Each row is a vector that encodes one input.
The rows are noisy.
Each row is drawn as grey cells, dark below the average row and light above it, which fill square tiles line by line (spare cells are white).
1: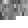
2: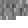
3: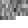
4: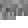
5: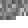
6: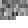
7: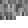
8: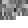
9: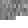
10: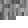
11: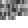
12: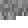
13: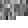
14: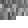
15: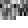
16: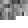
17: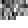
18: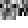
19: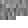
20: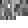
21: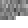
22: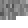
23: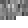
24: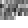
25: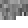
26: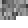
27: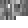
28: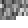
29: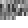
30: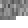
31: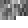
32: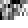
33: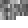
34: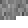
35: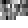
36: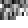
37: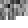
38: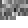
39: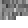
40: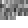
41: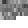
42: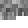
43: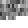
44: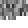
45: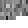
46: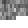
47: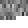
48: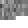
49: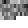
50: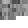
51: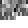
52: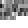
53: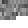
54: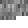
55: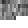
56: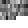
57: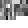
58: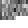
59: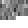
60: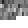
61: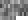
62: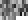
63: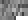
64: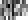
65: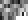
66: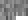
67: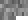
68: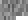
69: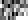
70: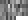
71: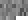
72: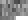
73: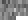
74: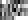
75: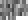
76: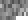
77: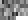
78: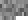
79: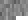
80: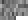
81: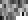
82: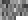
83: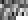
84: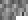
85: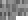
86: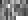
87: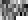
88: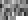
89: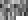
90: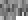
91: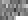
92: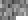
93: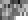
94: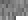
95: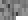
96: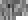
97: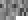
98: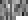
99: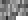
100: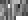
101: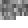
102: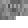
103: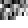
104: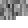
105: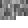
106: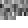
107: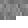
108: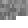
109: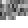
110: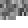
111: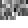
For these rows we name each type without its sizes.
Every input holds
a point on each of two lines, together with either a label, or a point on a line.
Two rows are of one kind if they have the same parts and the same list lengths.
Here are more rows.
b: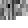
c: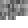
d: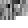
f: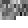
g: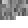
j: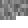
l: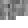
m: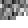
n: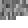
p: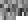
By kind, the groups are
b, d, m, p
c, f, g, j, l, n

